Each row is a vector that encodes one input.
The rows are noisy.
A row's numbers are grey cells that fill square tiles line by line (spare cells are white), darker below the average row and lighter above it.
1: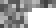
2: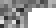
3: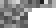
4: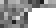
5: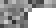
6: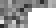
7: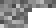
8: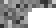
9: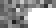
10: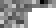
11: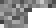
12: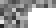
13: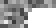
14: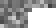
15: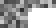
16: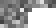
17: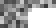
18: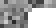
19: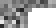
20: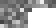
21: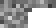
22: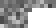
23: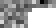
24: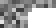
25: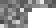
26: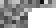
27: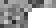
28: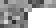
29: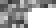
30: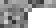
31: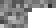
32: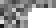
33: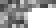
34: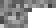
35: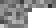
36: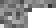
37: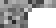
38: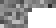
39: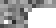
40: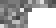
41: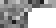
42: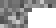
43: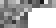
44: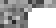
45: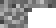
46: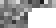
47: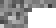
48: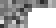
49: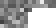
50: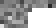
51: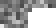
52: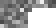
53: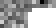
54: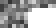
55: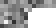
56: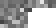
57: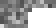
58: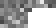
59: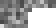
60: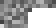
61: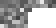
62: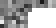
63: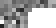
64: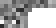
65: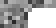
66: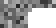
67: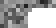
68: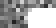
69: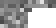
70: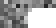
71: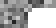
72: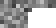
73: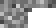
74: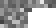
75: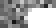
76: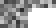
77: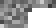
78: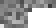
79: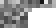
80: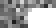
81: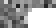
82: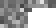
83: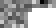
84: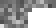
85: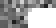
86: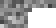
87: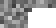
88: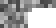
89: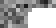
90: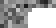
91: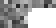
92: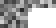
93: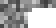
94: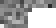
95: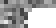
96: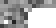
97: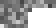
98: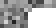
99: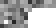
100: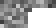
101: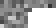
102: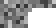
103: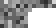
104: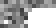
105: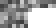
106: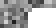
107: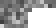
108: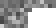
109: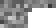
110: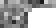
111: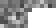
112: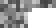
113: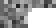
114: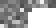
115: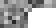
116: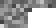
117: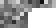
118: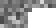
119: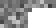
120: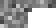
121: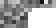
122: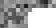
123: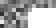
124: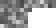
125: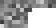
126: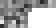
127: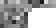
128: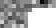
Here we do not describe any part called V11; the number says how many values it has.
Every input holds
either a point on a 6-point line, or three true/false values, or a value of V11.
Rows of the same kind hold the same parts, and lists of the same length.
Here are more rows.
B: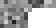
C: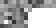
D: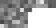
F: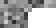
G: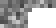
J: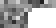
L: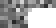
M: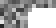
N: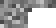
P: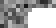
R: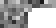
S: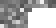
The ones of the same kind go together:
B, C, F, J, R
D, G, N, S
L, M, P

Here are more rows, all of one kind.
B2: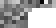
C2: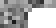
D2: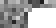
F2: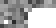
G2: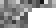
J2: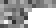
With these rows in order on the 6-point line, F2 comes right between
C2 and J2.
